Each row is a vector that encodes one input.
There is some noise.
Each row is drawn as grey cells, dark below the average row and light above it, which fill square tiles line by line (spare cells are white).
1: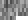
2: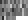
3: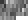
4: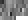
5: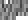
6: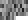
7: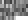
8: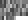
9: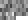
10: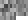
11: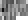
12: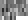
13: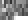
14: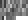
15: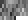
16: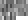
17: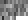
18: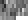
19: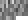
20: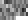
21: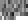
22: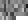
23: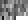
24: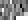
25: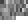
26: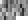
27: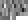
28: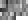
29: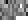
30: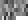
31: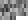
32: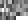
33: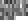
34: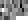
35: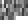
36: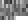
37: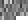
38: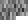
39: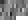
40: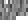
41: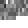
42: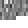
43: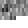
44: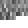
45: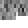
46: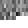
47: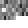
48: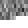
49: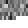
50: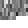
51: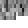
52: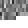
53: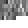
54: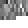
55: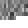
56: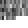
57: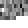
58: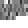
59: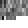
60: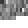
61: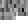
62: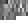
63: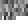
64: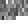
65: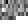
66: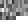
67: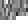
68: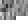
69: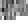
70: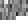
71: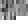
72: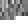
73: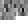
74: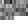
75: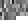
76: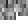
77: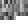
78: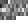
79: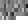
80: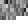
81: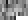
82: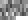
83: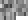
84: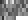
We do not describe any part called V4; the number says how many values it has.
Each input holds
a value of V4, together with either a point on a 9-point line, or three true/false values.
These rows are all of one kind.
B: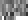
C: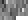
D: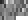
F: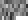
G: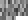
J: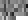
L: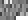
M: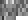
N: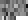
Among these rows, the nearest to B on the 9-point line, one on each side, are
J and N.
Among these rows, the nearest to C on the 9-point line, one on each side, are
J and L.
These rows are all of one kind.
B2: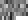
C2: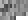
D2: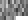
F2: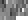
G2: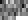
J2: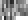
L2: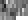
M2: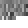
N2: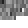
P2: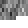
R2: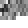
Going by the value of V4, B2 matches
D2 and M2.
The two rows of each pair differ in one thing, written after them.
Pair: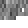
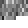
the place on the 9-point line
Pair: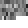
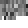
the place on the 9-point line
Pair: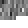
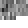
the value of V4
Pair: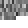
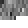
the value of V4
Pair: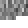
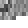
the value of V4
